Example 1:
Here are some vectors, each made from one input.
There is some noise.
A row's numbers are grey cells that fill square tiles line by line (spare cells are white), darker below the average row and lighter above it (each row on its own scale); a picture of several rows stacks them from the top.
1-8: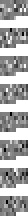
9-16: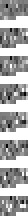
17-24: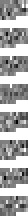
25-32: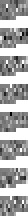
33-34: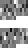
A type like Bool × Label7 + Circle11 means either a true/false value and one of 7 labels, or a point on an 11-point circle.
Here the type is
Line4.
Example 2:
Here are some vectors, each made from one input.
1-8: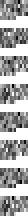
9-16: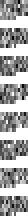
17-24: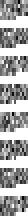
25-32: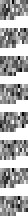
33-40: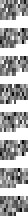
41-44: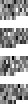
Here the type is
Bool × Bool × Bool.
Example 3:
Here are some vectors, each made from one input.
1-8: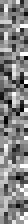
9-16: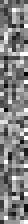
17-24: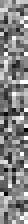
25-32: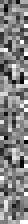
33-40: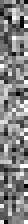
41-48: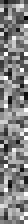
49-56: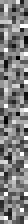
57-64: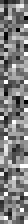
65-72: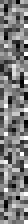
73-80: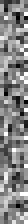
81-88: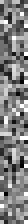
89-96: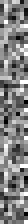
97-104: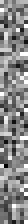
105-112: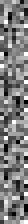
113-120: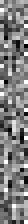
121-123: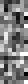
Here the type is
Circle15.
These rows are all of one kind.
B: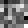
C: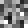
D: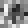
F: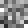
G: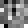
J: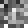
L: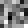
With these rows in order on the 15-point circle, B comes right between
G and J.
